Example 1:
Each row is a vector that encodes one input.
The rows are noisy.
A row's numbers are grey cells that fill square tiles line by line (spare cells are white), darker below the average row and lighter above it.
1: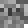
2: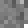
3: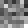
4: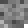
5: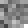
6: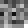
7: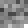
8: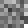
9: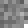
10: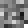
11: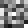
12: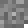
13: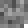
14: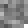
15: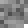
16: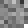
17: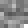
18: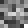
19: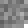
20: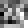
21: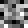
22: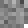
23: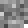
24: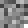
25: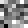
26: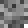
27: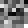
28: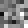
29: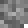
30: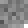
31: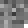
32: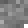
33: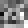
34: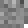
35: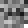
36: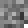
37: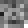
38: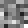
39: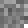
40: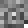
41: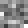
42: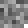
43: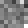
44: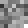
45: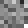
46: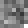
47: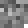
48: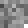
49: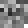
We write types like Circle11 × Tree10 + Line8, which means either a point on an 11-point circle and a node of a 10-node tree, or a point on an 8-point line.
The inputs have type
Bool × Bool × Bool.
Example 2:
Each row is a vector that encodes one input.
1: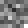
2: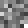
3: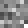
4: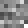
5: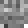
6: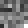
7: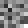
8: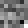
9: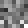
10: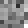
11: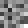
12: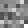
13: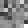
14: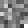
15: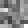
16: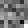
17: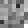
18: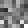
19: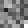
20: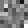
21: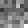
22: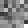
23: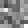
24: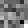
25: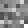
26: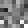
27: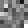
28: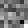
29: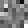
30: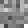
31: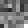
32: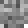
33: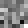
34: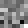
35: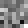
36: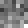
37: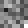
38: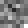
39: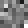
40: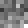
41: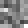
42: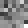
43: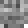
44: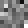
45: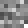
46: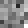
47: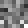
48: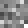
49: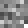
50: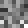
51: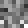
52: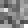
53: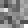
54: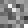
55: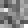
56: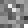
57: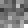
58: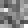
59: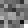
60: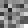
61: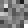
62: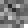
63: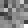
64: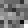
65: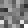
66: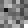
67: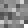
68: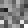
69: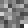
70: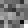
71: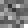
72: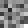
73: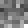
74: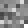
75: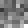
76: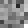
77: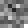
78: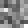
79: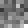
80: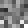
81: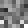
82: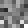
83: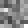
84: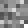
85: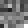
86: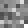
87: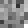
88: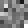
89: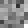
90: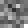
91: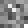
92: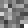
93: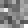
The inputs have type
Bool × Bool × Bool × Bool.
